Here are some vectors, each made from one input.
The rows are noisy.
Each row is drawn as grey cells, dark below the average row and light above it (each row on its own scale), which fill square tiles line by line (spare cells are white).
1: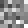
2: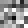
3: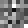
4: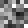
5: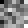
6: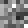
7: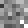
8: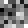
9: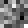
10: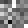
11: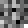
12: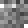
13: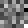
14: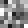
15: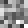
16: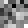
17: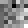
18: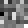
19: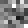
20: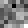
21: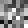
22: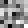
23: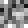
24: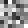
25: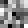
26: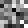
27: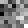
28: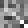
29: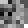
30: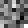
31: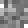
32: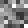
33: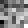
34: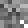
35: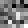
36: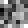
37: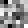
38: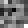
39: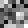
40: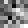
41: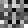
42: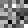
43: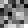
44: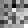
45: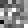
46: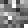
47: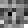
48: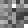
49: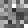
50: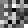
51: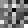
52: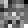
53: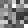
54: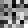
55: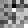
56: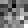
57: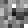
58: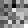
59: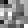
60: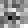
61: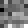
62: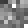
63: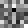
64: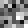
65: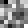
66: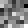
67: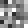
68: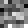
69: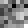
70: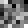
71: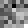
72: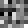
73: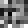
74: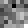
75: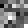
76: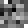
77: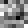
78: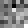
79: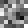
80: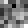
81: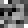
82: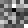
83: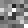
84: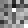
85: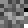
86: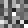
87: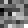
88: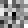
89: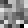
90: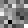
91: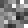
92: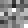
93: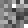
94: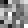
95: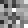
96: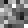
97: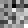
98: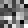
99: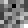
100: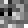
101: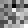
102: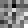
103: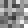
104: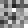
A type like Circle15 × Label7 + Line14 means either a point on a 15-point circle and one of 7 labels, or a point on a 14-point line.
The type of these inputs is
Bool × Bool × Bool × Bool × Bool × Label8 + Unit.
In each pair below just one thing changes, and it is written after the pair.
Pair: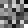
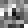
the label
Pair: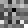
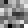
one of the five true/false values
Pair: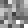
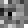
one of the five true/false values
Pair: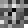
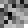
one of the five true/false values
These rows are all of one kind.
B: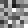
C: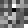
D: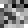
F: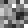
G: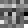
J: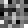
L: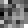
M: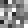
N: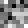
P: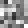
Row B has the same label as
D, F and G.
